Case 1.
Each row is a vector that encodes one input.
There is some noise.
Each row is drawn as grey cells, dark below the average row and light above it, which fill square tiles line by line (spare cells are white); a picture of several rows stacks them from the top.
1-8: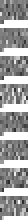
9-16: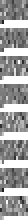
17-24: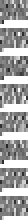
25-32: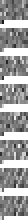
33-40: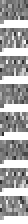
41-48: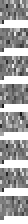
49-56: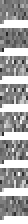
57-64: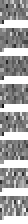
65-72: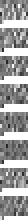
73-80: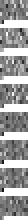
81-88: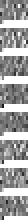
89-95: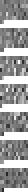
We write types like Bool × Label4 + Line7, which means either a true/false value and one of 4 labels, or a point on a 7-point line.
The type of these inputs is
Label12 + Line6.
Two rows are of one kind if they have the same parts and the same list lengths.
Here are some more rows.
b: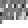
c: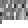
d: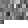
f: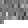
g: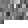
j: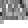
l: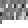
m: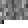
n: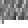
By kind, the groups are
b, c, j, l
d, f, g, m, n

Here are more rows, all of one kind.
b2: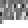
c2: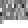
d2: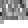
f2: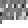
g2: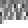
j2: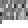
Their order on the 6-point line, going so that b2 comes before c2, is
g2, b2, f2, j2, c2, d2.
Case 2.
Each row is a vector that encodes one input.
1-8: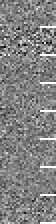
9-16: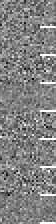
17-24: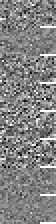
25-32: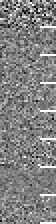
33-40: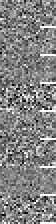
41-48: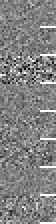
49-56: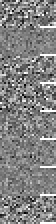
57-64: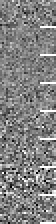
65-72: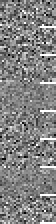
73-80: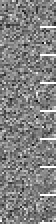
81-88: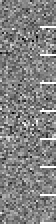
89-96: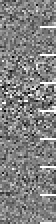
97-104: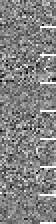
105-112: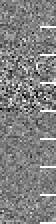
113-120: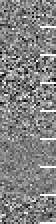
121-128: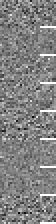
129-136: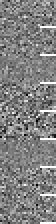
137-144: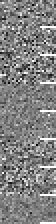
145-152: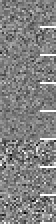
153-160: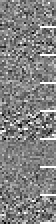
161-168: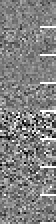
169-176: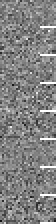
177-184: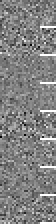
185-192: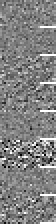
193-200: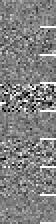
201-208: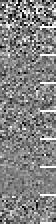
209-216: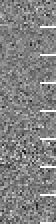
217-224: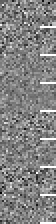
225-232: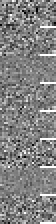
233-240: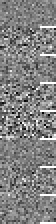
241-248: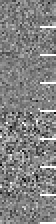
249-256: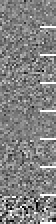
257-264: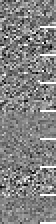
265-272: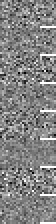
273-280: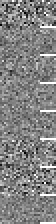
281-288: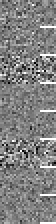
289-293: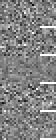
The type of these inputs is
Circle9 × Label4.
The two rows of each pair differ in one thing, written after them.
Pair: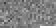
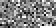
the place on the 9-point circle
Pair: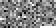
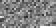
the label
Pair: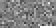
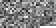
the label
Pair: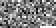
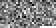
the place on the 9-point circle
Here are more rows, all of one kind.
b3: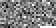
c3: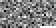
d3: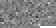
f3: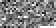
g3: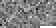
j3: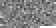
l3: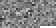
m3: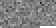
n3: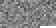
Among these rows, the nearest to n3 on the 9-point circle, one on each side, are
c3 and j3.
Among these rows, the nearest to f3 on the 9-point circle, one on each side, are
b3 and j3.
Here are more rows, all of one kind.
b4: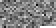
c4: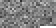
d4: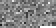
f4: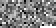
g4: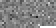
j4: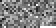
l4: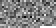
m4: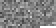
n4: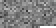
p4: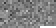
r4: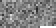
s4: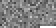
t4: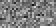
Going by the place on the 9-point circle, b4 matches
f4, m4, n4 and s4.
